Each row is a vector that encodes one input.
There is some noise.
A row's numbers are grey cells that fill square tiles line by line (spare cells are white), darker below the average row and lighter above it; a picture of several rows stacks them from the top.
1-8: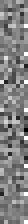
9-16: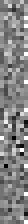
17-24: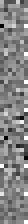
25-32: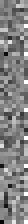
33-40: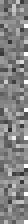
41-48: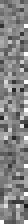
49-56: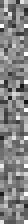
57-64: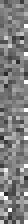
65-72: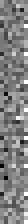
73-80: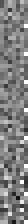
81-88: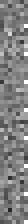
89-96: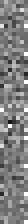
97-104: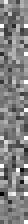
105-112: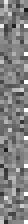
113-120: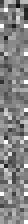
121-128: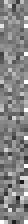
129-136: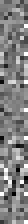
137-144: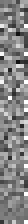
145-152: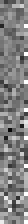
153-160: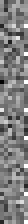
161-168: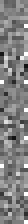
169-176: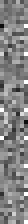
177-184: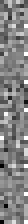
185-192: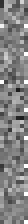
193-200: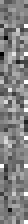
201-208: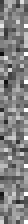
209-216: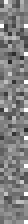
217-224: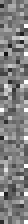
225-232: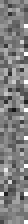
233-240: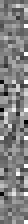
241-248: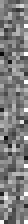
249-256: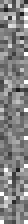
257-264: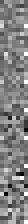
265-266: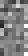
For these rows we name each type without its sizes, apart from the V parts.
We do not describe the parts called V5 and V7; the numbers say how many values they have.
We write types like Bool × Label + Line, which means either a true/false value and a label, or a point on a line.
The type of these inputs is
(Bool × Bool × Bool + V5) × V7 + Circle.
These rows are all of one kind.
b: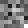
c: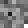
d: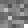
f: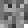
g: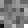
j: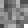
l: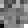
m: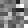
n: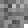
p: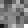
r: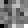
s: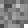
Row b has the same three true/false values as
g and n.
